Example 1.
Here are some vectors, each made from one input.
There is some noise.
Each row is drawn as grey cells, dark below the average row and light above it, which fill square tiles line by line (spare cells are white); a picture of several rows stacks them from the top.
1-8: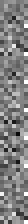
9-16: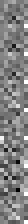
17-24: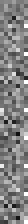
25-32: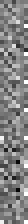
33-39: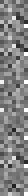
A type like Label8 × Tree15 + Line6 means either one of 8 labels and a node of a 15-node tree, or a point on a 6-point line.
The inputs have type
Line5.
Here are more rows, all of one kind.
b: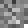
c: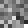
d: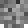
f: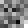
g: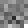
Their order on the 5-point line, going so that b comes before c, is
f, g, d, b, c.
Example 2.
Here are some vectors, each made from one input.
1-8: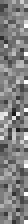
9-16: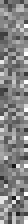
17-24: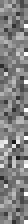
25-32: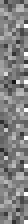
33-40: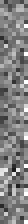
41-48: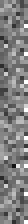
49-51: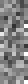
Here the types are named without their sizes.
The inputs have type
Line.
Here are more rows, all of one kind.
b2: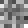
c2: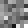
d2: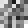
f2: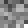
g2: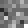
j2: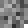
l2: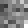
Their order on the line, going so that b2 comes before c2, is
d2, b2, g2, l2, j2, f2, c2.
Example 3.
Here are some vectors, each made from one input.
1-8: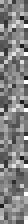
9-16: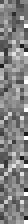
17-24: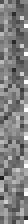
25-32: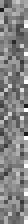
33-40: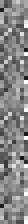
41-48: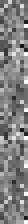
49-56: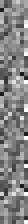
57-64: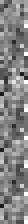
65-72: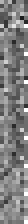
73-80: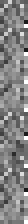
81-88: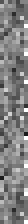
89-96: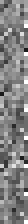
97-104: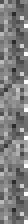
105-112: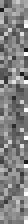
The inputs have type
Line7.
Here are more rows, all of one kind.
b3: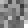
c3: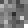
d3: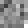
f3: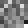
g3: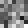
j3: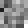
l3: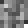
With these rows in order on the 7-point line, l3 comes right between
c3 and f3.
